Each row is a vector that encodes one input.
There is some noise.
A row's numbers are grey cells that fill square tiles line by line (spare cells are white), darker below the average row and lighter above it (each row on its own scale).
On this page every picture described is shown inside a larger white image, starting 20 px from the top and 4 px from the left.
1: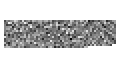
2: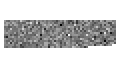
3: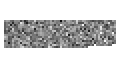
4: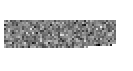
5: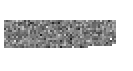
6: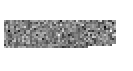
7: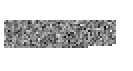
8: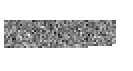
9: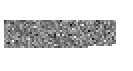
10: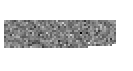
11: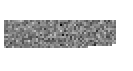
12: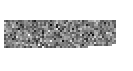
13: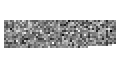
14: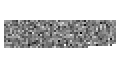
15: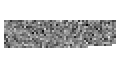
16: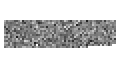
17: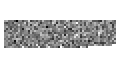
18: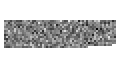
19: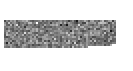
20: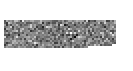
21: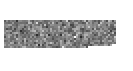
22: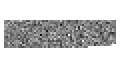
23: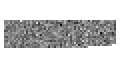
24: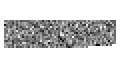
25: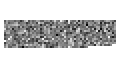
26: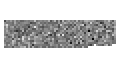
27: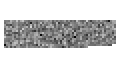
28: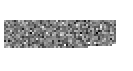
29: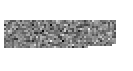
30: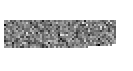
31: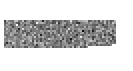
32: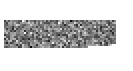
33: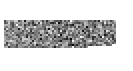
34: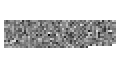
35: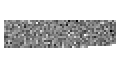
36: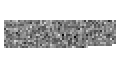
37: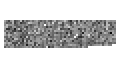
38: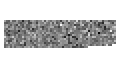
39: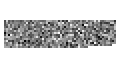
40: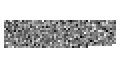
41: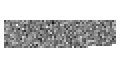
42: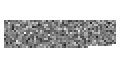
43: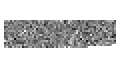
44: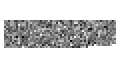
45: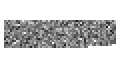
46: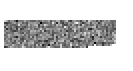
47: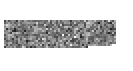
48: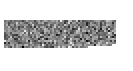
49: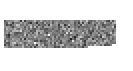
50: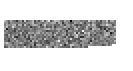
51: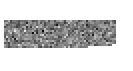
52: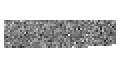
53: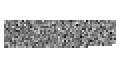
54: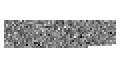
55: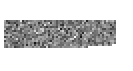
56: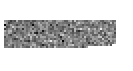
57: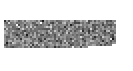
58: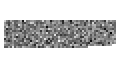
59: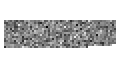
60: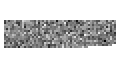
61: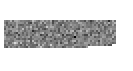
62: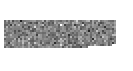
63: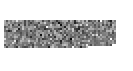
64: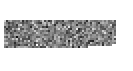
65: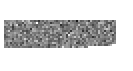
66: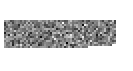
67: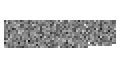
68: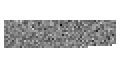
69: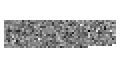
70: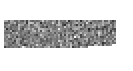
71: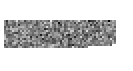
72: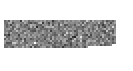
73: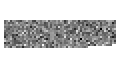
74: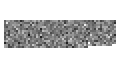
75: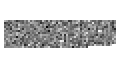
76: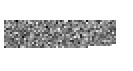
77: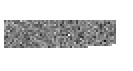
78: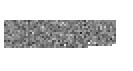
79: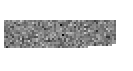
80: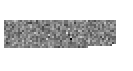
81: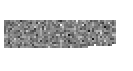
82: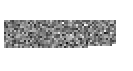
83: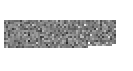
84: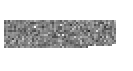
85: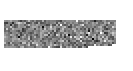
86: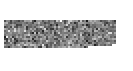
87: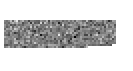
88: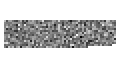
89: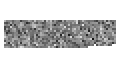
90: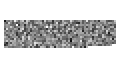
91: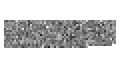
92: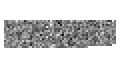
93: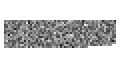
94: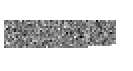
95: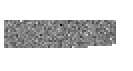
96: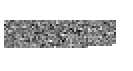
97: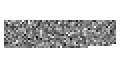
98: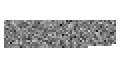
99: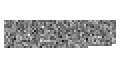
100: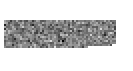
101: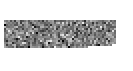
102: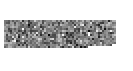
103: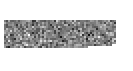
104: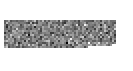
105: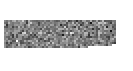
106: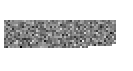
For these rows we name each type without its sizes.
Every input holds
either a point on a circle, or four true/false values.
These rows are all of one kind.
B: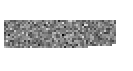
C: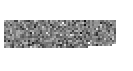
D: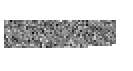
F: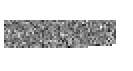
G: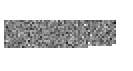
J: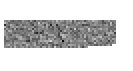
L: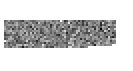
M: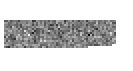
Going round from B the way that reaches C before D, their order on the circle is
B, C, F, J, M, D, L, G.
